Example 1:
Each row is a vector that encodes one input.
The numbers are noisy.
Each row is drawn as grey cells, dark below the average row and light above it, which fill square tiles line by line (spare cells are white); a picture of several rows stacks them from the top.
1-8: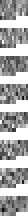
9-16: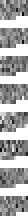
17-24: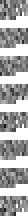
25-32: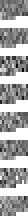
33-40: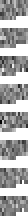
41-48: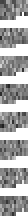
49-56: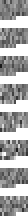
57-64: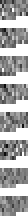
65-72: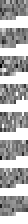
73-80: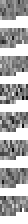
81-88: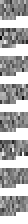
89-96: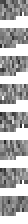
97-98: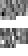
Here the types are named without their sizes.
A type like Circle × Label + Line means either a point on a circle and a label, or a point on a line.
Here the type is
Bool × (Tree + Unit) × (Tree + Unit).
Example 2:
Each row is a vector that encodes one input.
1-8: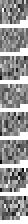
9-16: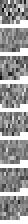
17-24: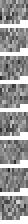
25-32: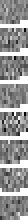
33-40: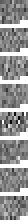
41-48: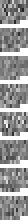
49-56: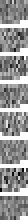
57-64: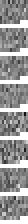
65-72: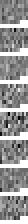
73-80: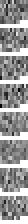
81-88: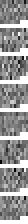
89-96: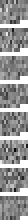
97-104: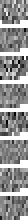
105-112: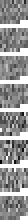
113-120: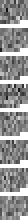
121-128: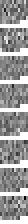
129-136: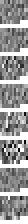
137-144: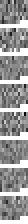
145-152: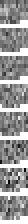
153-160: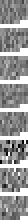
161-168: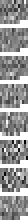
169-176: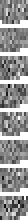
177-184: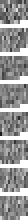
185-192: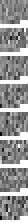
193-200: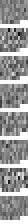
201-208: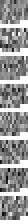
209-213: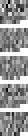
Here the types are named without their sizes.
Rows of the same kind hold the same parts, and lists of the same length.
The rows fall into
3 kinds.
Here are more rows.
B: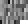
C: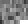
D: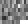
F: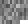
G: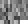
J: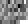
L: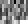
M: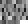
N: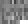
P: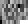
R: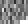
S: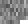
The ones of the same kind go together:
B, C, P
D, F, J, M, N, R, S
G, L

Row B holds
a point on each of two lines and a true/false value.
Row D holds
a point on a circle.
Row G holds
a fixed value.
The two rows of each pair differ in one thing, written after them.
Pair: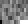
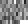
the place on one of the two lines
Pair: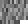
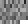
the place on one of the two lines
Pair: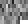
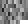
the true/false value
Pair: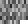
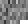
the place on one of the two lines
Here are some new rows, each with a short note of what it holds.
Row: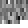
a fixed value
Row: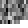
a fixed value
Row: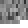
a point on each of two lines and a true/false value
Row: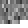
a fixed value
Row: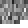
a point on each of two lines and a true/false value
